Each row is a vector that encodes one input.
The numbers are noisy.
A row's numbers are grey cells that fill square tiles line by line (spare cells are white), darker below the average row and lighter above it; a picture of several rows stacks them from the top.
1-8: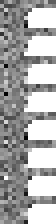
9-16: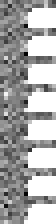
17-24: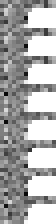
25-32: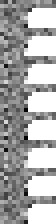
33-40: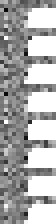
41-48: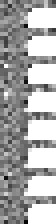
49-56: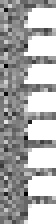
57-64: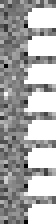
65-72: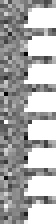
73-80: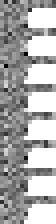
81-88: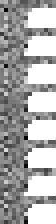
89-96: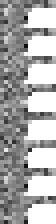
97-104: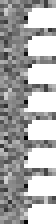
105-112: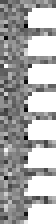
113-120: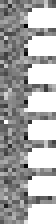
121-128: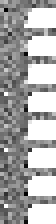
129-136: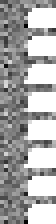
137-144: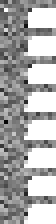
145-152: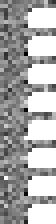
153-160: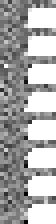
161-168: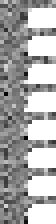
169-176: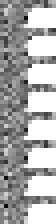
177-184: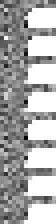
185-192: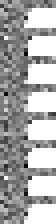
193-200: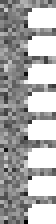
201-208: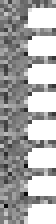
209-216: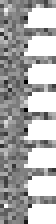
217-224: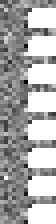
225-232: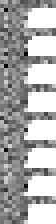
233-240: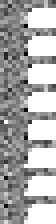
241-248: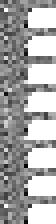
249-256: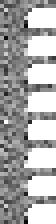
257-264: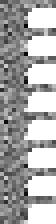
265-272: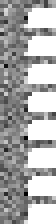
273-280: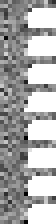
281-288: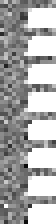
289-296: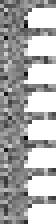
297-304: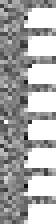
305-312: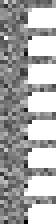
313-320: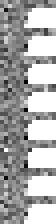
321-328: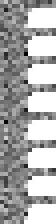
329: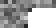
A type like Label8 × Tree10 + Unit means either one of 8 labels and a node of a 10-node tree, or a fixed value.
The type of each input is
Bool × Circle15.
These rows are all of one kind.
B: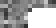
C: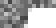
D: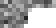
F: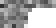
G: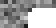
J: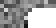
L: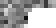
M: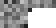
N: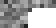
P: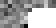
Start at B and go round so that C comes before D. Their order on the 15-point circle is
B, J, C, D, L, F, M, N, G, P.
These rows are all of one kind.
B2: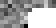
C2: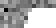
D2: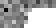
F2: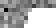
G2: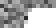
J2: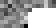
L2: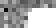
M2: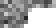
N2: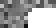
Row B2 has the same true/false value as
J2 and N2.
